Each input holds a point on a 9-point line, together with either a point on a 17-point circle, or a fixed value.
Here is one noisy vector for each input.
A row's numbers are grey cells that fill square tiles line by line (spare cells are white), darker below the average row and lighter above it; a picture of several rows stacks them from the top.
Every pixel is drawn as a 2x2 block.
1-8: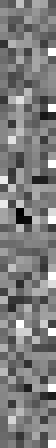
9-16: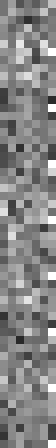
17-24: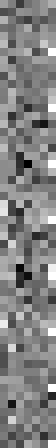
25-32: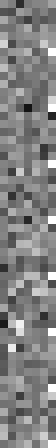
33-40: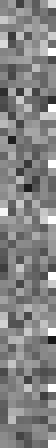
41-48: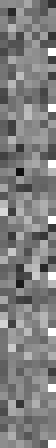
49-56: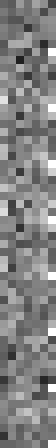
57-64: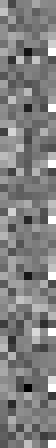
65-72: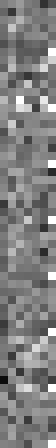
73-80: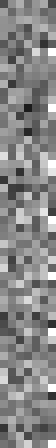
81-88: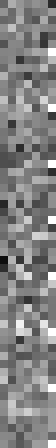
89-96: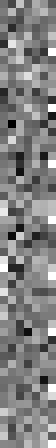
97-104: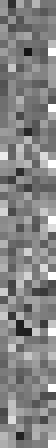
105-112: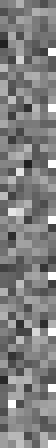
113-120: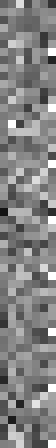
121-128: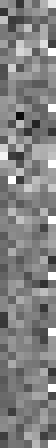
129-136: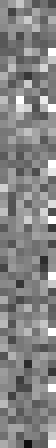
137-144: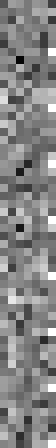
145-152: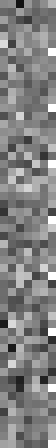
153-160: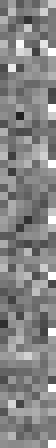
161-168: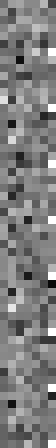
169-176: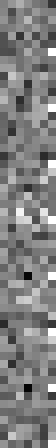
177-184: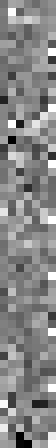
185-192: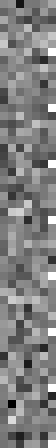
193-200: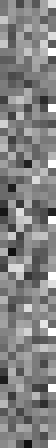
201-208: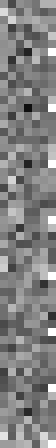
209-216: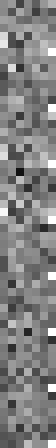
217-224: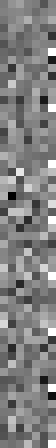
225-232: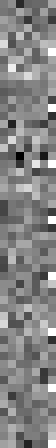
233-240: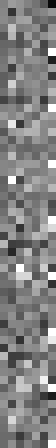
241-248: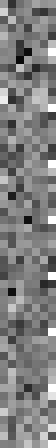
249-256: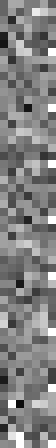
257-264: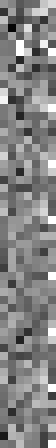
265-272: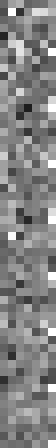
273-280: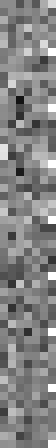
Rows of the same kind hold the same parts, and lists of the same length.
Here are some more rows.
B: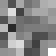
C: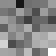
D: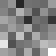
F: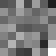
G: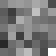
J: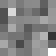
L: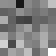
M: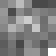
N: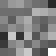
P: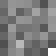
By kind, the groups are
B, F, G, J, M, N, P
C, D, L

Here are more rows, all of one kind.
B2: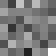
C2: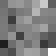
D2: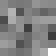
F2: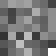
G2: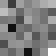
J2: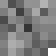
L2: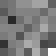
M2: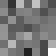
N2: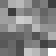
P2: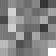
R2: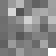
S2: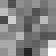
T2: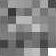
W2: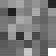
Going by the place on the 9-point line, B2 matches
C2, D2 and G2.
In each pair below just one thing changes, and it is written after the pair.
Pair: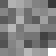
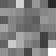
the place on the 17-point circle
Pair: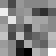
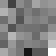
the place on the 9-point line
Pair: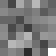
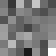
the place on the 9-point line
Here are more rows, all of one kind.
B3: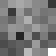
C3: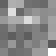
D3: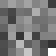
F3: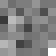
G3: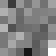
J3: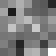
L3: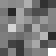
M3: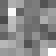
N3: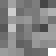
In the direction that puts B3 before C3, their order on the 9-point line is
M3, G3, N3, F3, D3, L3, B3, J3, C3.
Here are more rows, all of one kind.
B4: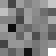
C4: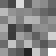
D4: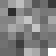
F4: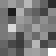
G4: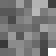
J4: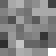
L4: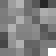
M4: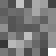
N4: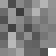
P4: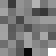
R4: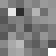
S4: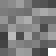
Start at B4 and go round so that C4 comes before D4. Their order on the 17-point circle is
B4, P4, C4, M4, G4, J4, F4, D4, S4, L4, R4, N4.
